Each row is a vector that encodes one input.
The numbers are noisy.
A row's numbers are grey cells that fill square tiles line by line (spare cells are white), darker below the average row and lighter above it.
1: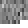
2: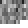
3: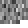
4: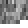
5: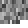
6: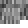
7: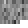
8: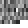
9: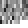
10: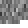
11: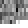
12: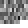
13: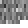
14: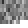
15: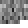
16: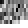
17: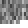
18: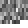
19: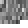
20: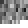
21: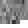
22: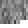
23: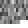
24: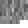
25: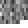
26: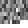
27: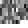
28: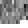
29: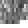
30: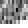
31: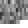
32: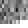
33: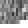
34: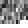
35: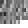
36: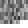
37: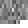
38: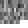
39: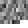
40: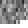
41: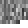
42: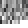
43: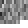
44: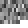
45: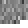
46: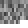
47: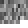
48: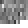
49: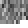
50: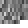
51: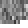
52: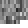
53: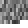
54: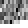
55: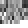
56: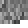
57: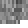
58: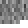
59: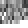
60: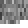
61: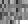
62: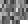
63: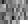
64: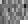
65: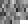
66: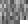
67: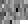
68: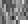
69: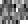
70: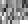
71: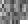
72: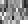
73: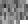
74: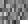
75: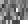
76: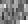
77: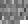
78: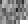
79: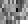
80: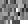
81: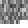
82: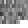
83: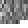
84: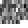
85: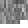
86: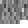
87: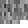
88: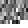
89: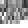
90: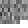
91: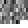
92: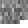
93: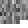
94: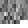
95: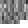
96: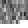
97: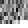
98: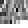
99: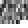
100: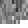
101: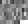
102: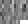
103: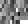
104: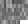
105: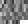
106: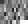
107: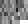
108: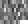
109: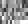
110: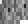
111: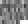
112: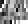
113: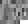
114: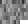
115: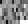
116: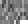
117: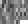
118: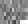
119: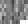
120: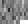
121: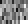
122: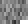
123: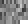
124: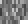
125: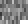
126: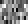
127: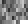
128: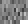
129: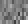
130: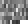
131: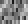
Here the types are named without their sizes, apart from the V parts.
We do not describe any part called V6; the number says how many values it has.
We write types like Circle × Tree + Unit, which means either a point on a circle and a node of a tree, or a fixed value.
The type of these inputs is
List(Bool × V6).
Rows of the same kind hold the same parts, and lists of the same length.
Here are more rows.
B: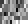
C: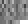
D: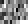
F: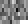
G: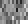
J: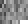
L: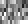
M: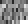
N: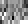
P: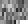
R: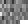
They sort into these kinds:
B, C, F, G, J, P
D, M, R
L, N

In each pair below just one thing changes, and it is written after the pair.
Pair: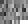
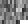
the value of V6 in item 2 of the list
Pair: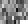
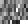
the value of V6 in item 1 of the list
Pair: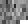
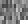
the value of V6 in item 2 of the list
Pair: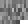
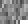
the true/false value in item 2 of the list
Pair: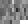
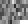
the value of V6 in item 2 of the list
